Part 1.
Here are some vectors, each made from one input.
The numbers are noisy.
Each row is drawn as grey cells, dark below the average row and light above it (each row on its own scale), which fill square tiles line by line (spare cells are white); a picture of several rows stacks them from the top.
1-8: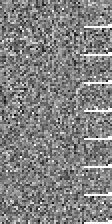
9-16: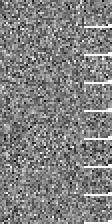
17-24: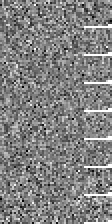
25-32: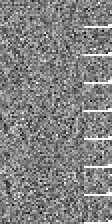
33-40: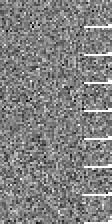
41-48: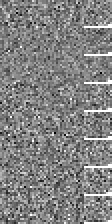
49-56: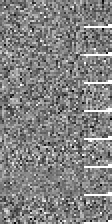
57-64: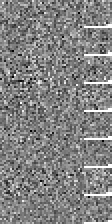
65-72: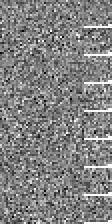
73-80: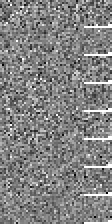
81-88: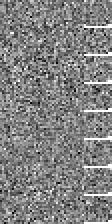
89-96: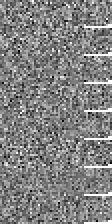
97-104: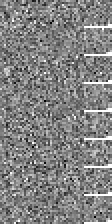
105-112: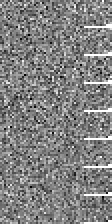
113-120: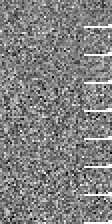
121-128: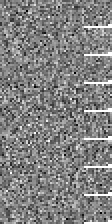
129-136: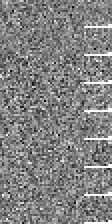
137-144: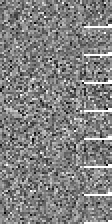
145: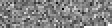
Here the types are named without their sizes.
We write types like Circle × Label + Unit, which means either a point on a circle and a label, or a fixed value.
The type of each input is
Label × Label × Label + Unit.
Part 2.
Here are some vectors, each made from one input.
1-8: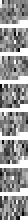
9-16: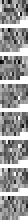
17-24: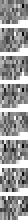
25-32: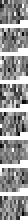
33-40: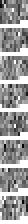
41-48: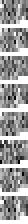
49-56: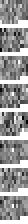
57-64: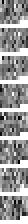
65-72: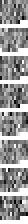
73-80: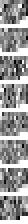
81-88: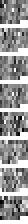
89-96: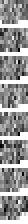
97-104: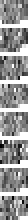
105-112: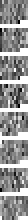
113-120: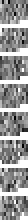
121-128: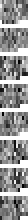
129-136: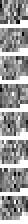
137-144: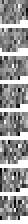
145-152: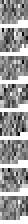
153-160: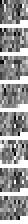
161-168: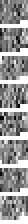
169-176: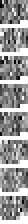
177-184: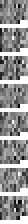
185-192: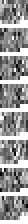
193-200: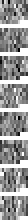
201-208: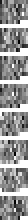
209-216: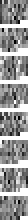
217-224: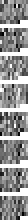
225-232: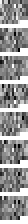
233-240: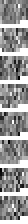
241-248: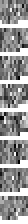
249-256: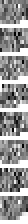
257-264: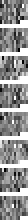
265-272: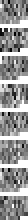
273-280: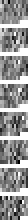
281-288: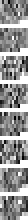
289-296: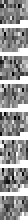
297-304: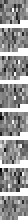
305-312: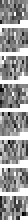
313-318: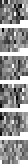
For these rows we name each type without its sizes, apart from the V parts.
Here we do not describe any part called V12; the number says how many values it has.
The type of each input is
Bool × Line × Line + V12.
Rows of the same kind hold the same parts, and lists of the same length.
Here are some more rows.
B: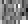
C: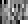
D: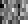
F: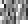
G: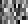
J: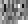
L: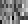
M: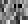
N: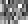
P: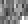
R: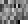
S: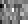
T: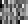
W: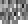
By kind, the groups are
B, F, J, N, P, W
C, D, G, L, M, R, S, T

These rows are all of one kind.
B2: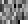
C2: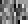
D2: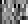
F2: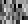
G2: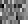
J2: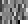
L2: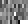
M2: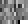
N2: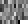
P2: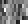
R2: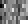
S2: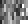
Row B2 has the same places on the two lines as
G2 and N2.
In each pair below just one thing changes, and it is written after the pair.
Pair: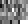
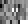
the true/false value
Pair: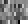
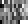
the true/false value
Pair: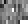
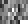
the place on one of the two lines
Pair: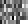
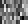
the place on one of the two lines
